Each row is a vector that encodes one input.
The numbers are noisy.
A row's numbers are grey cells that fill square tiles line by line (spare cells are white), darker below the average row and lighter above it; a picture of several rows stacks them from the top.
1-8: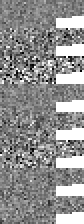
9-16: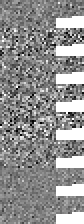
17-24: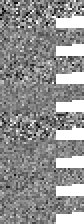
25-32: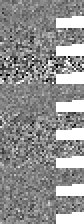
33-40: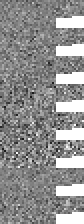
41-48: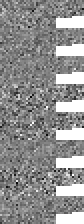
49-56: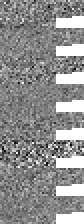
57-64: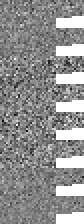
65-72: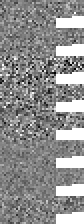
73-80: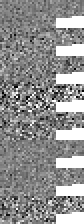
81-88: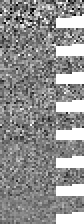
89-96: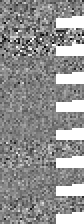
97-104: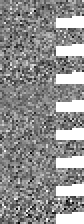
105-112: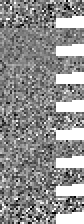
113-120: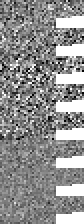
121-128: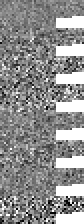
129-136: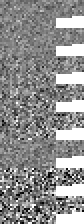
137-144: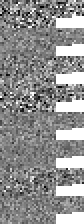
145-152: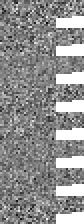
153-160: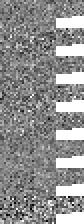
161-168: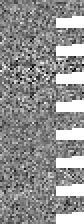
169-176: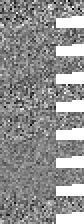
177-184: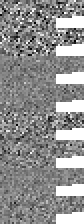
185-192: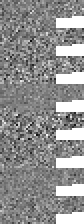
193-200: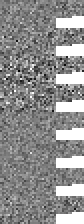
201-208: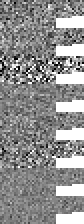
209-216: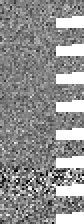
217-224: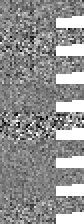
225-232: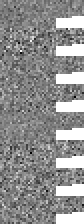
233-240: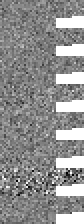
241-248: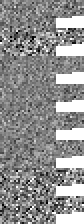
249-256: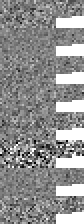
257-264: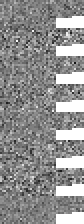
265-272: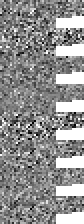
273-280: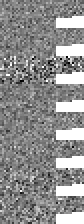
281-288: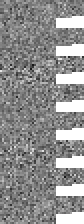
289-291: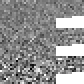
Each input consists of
a point on a 5-point line and a point on a 6-point line, together with either a point on an 11-point line, or a node of an 11-node tree.
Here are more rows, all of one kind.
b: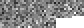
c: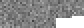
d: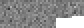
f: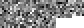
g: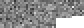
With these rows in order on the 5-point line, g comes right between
d and f.
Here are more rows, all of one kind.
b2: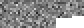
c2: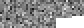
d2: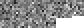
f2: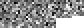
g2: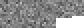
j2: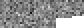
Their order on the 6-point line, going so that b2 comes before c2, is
f2, j2, b2, g2, c2, d2.
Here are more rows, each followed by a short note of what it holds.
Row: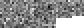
a point on a 5-point line, a point on a 6-point line and a point on an 11-point line
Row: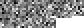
a point on a 5-point line, a point on a 6-point line and a node of an 11-node tree
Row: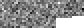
a point on a 5-point line, a point on a 6-point line and a point on an 11-point line
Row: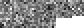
a point on a 5-point line, a point on a 6-point line and a point on an 11-point line
